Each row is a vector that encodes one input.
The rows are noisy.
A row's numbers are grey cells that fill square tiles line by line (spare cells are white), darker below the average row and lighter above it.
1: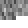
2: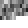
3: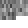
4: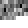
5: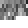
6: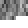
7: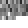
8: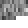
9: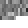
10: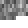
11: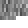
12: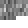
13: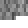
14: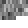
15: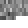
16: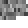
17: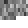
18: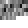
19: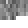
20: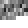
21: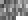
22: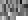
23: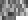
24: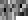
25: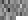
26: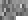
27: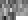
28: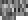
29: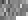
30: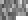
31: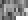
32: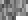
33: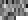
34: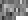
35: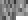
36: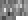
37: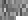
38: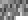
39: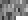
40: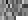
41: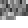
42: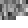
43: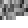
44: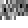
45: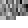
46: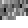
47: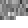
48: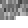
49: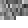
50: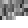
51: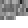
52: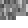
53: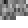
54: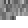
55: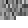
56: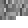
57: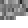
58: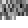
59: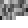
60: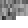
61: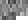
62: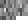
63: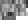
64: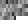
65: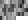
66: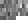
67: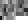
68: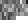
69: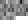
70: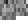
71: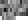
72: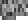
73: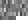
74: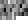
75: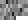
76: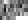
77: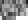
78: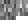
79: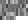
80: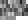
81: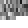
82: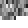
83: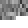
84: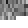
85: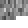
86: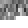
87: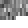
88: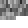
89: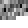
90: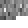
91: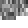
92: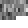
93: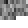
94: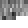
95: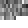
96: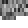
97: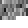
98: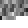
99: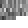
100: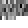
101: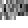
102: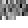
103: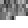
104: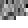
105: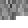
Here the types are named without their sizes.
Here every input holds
a point on a line, together with either a point on a line, or three true/false values.
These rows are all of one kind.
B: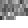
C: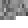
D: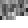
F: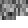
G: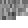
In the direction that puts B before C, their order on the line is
D, B, C, G, F.
